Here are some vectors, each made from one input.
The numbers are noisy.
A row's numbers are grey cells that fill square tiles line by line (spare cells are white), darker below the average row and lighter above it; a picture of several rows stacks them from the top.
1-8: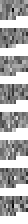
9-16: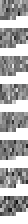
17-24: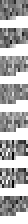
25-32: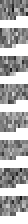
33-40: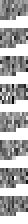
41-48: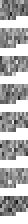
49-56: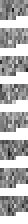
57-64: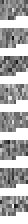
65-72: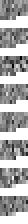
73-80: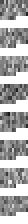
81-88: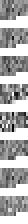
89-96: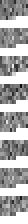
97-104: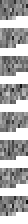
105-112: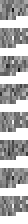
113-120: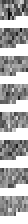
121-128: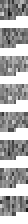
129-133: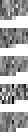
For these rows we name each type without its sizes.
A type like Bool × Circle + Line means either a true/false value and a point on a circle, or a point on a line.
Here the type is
Bool × Label + Unit.
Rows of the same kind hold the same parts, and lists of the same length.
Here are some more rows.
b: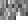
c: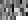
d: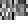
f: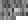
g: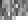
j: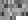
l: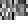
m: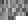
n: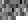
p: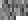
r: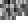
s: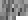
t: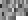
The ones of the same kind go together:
b, c, f, g, j, m, n, p, r, s, t
d, l

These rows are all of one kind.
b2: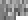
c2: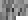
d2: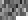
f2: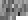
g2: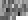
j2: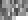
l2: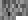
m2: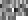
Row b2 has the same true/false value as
j2 and m2.
